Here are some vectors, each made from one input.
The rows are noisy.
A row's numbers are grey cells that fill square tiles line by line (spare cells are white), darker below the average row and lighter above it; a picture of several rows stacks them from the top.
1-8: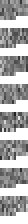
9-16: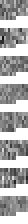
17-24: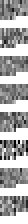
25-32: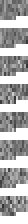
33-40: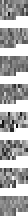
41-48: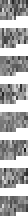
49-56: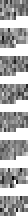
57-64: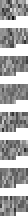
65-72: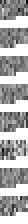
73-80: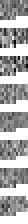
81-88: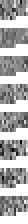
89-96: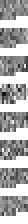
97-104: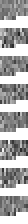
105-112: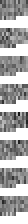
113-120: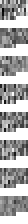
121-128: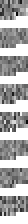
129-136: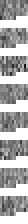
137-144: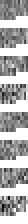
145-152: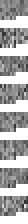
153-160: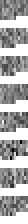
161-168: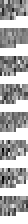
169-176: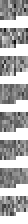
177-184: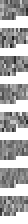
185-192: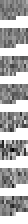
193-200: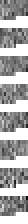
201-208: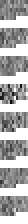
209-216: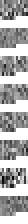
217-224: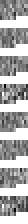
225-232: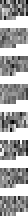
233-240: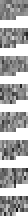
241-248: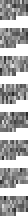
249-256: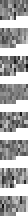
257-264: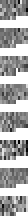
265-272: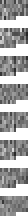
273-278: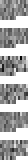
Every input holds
a point on a 15-point circle, together with either one of 7 labels, or three true/false values.
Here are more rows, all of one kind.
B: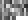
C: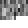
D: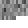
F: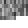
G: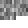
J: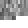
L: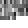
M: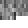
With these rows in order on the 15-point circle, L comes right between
C and M.
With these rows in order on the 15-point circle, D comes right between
B and J.
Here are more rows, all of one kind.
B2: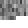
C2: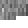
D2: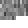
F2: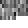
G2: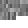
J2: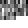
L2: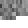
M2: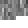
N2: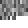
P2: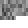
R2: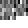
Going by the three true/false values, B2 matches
G2 and L2.
